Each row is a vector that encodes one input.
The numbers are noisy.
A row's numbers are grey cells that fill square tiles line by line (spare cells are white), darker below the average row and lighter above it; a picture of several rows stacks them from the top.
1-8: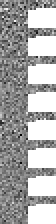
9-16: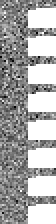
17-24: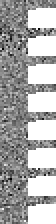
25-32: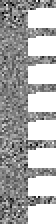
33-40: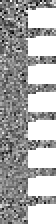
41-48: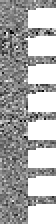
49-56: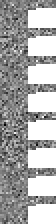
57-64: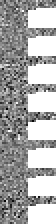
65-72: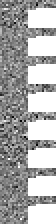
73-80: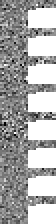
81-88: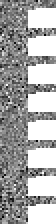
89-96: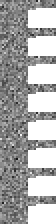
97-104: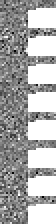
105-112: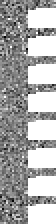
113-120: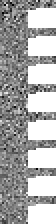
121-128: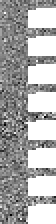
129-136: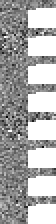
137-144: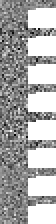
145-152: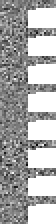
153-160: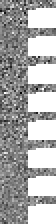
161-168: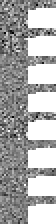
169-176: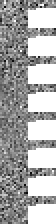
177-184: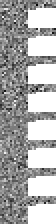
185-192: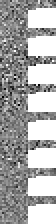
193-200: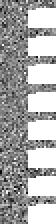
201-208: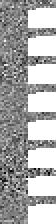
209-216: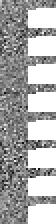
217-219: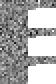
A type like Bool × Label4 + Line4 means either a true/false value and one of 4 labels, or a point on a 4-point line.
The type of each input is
Bool × (Label6 + Line5) + Tree10.
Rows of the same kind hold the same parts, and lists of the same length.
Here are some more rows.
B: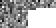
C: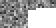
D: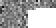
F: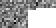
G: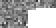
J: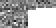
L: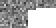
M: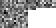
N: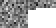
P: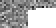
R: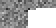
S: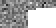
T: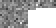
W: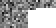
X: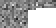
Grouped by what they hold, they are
B, F, M, N, W
C, D, G, T, X
J, L, P, R, S

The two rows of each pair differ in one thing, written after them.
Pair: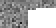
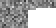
the label
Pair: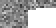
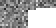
the label
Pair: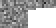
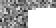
the label
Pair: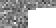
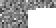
the true/false value
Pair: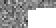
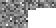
the label
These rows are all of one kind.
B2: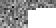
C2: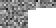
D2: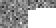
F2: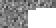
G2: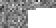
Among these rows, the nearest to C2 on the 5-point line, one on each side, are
D2 and F2.
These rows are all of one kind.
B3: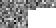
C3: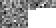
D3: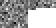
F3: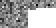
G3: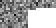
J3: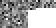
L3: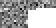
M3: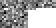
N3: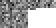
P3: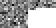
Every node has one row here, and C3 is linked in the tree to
L3 and M3.
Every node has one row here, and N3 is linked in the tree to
F3 and J3.
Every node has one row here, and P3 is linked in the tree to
D3.
